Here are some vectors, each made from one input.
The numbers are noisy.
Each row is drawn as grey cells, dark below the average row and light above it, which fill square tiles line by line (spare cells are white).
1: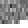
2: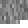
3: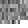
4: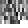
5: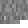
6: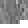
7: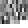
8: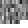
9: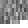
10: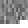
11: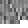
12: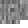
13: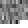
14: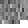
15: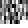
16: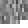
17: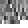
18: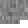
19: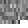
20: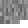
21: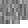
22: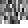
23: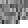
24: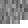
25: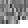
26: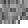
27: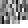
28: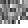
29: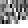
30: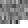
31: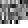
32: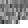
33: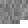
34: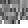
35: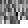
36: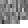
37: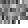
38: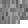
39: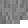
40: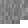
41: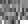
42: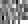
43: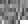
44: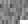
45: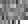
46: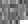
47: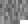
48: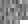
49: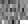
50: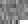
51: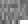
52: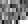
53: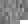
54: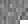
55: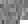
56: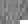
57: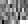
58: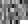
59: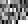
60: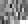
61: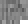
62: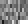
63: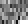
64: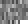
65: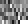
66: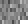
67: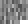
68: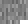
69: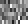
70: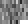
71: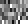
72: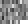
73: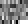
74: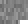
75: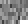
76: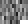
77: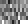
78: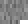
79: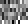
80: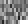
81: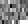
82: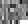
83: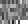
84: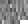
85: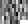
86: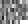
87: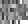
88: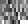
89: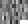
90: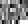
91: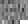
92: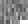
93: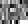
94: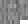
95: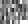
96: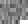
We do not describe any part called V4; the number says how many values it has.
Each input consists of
a true/false value, together with either a point on a 5-point line, or a value of V4.
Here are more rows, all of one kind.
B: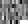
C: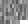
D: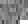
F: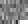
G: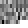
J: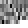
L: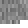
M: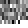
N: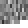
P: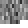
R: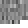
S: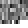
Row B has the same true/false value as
M, N and S.
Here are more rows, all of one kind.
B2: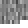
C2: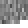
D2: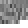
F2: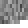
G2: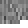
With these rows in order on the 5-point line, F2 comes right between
D2 and G2.
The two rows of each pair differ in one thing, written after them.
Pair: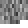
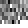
the place on the 5-point line
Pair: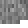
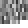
the place on the 5-point line
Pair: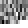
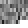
the place on the 5-point line
